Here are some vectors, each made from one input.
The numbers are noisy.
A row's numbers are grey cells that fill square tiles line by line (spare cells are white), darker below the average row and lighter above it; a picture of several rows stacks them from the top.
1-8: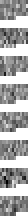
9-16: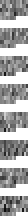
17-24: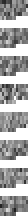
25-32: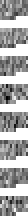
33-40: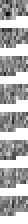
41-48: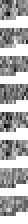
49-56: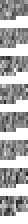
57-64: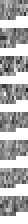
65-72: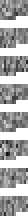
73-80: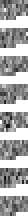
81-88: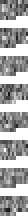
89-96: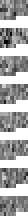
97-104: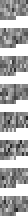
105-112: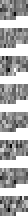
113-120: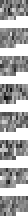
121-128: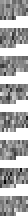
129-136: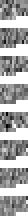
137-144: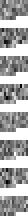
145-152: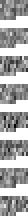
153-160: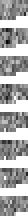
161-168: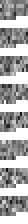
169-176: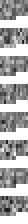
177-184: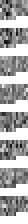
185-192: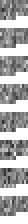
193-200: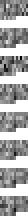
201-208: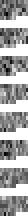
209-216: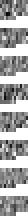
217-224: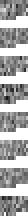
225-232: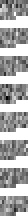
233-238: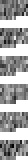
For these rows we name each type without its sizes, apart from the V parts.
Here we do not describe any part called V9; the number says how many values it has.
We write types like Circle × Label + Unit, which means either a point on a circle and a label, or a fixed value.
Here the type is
(Bool × Bool × Bool × Bool + Line × (Line + V9)) × (Tree + Unit).
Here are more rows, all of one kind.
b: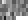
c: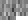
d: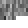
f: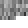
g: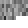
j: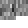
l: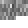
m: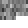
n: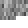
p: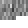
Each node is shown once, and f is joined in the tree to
c, l, m and n.
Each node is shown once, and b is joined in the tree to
d.
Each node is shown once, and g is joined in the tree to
n.
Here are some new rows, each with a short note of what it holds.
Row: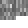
a node of a tree and four true/false values
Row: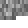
four true/false values
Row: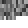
a point on each of two lines
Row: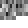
a point on each of two lines and a node of a tree
